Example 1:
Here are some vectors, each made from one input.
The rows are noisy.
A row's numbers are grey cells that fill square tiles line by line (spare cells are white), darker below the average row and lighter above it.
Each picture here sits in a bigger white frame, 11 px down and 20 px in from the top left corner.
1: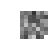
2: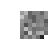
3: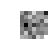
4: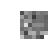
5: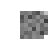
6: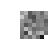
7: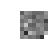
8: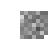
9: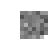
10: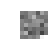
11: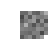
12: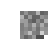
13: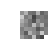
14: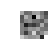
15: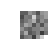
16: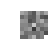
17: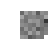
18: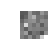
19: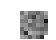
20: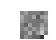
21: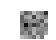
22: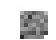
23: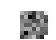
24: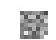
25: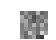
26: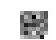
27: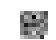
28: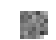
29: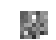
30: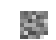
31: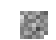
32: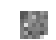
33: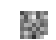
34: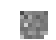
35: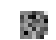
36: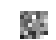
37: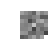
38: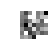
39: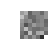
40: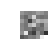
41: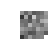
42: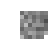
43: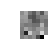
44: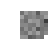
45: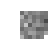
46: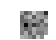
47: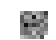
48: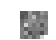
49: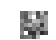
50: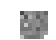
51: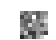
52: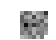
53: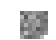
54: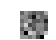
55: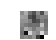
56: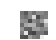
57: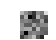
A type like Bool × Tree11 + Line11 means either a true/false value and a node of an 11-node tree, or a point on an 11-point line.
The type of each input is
Bool × Bool × Bool × Bool + Unit.
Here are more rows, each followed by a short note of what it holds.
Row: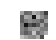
a fixed value
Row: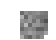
four true/false values
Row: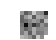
a fixed value
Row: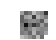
a fixed value
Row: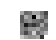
a fixed value
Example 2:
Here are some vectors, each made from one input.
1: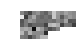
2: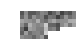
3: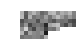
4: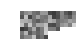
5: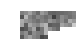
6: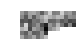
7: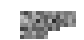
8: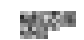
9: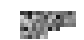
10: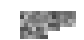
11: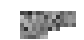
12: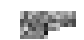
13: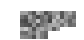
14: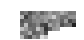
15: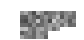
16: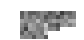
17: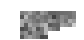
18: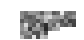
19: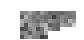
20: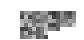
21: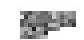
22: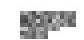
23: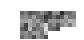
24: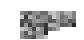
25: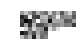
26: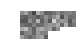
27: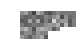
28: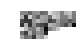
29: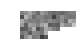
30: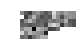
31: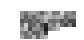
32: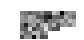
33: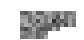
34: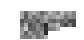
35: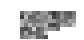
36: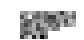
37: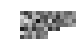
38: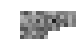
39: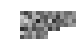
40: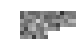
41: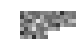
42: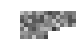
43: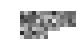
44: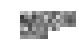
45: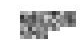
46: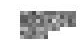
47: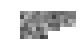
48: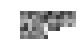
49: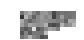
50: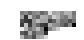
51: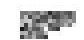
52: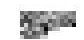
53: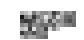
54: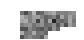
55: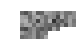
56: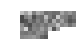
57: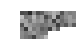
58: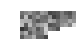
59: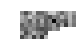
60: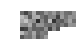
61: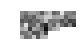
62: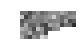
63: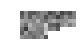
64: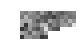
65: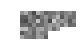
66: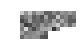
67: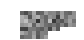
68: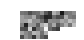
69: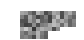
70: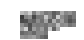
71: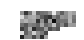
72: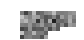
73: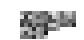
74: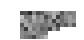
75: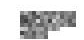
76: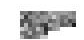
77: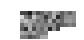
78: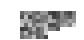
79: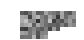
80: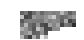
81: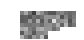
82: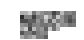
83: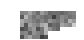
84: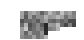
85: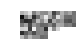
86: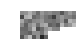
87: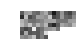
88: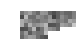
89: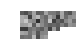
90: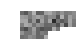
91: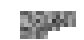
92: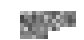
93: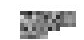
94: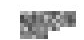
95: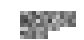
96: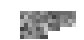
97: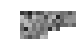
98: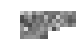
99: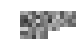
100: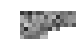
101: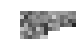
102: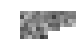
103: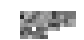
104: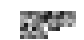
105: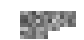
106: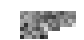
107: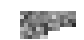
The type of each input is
Bool × Bool × Bool.
